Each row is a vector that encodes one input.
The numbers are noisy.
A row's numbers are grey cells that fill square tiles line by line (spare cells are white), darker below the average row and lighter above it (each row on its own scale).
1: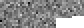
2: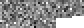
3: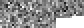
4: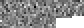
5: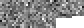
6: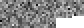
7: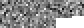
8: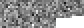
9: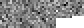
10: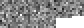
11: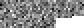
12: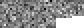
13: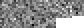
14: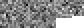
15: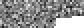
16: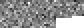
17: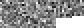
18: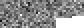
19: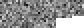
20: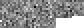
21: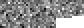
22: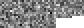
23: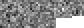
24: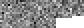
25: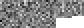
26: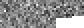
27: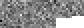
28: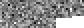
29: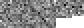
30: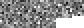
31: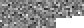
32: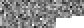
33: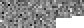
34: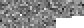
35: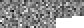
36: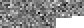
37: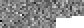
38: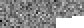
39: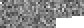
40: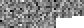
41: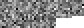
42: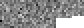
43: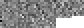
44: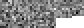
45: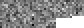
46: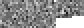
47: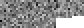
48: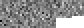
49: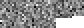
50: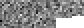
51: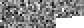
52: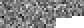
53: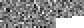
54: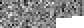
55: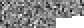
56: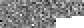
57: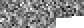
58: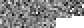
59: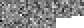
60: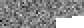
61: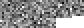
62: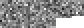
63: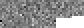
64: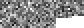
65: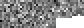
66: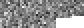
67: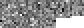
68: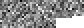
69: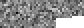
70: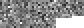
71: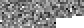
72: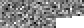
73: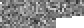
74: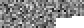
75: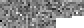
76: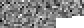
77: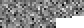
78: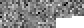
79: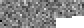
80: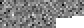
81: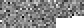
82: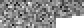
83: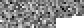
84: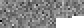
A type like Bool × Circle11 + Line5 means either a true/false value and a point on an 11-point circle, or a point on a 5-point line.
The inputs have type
(Bool × Label8 + Unit) × Line7.
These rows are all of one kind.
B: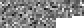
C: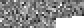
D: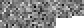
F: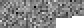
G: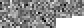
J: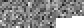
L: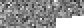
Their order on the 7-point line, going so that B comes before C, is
G, B, L, J, C, D, F.
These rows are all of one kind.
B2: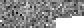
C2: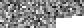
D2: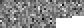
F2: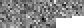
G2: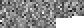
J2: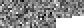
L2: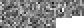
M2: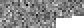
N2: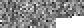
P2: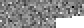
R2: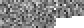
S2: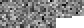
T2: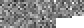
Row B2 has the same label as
G2, L2 and P2.
